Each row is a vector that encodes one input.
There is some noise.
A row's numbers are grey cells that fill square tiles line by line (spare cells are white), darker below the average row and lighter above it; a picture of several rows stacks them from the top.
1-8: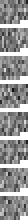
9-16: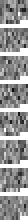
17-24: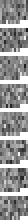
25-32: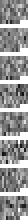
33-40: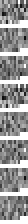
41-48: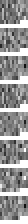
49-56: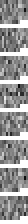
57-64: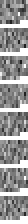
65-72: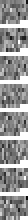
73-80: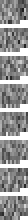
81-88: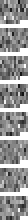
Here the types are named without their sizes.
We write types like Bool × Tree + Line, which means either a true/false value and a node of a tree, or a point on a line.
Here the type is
List(Line).
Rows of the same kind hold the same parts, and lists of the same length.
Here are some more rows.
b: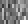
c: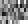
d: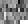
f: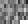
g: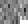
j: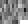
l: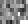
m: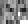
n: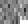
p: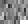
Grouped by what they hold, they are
b, g, j, l, m, n, p
c
d, f

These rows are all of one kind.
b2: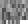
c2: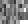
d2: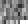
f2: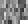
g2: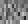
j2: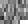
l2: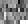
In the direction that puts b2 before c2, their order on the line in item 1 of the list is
g2, b2, d2, c2, j2, f2, l2.
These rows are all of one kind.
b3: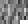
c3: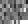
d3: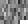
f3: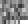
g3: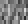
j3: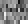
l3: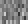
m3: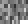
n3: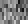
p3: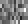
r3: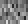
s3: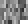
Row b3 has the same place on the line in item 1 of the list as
d3, g3 and m3.
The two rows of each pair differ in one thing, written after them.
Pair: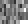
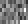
the place on the line in item 2 of the list
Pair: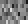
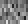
the place on the line in item 2 of the list
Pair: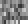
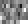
the place on the line in item 2 of the list
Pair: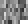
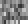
the place on the line in item 1 of the list
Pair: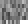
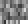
the place on the line in item 1 of the list
